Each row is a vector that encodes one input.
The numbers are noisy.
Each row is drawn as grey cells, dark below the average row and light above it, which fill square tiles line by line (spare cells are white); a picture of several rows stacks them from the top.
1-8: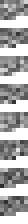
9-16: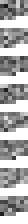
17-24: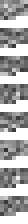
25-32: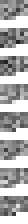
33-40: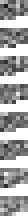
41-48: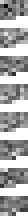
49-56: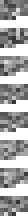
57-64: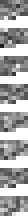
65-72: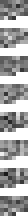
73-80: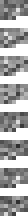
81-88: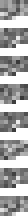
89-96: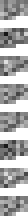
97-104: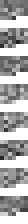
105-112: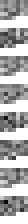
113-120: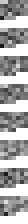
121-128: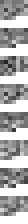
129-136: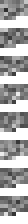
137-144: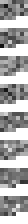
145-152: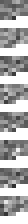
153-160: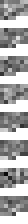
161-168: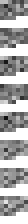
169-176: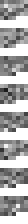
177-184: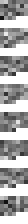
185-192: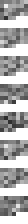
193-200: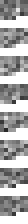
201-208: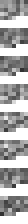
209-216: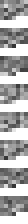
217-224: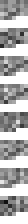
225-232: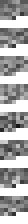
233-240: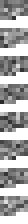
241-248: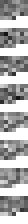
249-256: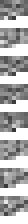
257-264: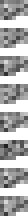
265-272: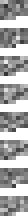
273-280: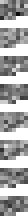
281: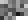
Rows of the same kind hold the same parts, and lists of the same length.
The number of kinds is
3.
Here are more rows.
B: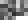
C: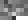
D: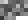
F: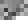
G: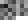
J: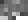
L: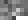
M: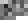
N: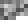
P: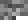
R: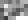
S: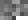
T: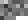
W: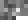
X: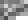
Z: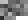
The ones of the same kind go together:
B, D, G, M, T, Z
C, J, L, P, S, W
F, N, R, X

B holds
a point on a 10-point circle.
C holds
three true/false values.
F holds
a point on an 11-point line.
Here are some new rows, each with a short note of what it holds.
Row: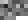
a point on a 10-point circle
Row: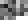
a point on a 10-point circle
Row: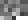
three true/false values
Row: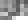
a point on an 11-point line
